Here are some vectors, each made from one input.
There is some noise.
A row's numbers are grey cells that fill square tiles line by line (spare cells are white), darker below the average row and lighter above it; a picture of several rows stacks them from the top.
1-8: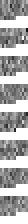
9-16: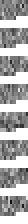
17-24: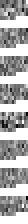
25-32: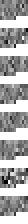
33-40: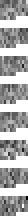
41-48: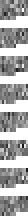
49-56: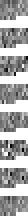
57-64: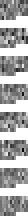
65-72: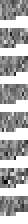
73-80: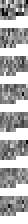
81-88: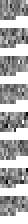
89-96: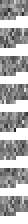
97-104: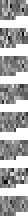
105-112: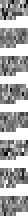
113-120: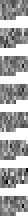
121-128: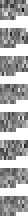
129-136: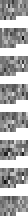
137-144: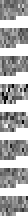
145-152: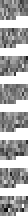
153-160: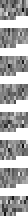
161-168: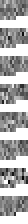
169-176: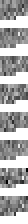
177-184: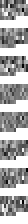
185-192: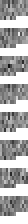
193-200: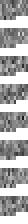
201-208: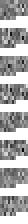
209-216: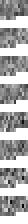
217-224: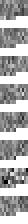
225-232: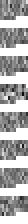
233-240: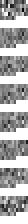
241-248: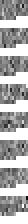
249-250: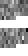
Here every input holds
either a point on a 15-point line, or a node of a 16-node tree.
